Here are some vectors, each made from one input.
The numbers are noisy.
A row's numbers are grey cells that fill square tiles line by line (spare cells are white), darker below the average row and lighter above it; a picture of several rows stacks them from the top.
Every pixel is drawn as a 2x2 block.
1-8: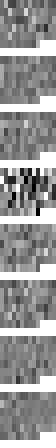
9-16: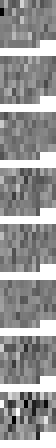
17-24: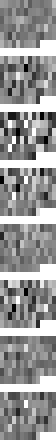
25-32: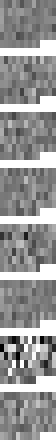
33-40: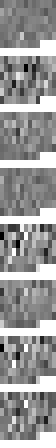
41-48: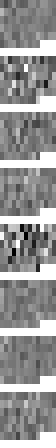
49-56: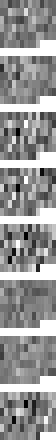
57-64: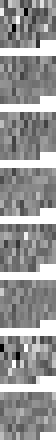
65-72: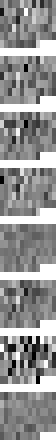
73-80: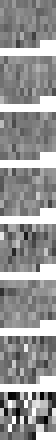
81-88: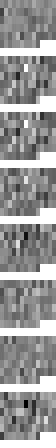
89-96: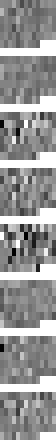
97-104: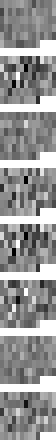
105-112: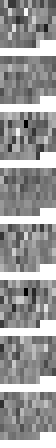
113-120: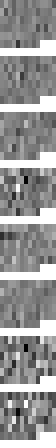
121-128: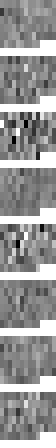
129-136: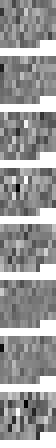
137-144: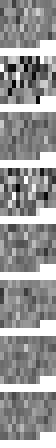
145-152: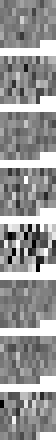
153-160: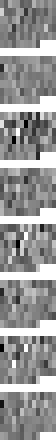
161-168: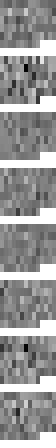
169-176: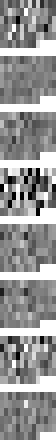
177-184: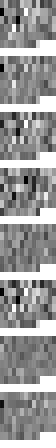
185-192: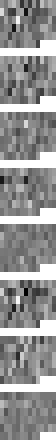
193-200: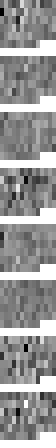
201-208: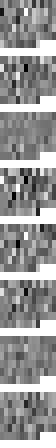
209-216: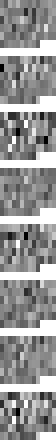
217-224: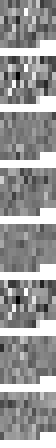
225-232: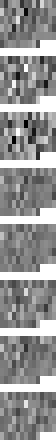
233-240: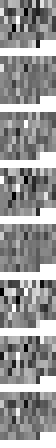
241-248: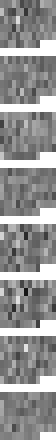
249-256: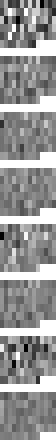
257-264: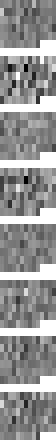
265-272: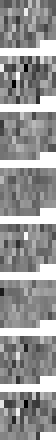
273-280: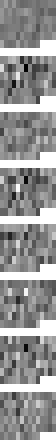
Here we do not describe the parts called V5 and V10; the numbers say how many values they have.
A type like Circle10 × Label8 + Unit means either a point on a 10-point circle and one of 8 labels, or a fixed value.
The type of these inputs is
Bool × Bool × Bool × Bool × (Label4 × V5 + V10).
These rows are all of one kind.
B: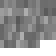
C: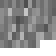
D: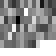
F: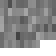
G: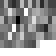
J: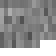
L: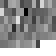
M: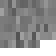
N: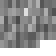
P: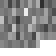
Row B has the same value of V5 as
C, G and L.
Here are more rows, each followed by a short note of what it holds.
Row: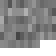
one of 4 labels, four true/false values and a value of V5
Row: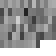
four true/false values and a value of V10
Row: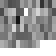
four true/false values and a value of V10
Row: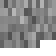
four true/false values and a value of V10
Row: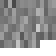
four true/false values and a value of V10
